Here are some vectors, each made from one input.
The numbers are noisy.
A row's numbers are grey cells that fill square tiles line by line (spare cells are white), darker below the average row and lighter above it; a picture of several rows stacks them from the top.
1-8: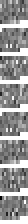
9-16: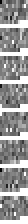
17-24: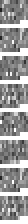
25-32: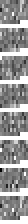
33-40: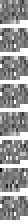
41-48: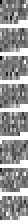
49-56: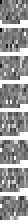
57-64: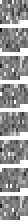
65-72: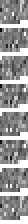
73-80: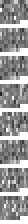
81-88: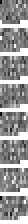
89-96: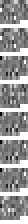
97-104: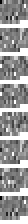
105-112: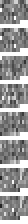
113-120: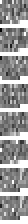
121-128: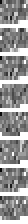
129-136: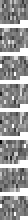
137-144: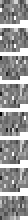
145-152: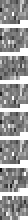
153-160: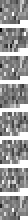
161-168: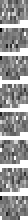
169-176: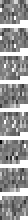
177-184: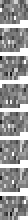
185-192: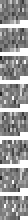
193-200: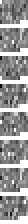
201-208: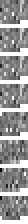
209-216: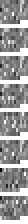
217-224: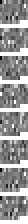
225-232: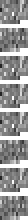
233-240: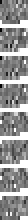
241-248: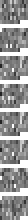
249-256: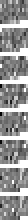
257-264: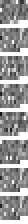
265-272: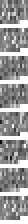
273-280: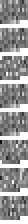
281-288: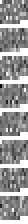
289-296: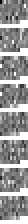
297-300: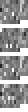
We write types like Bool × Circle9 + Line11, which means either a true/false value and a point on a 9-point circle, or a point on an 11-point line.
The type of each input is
Bool × Bool × Bool × Bool.
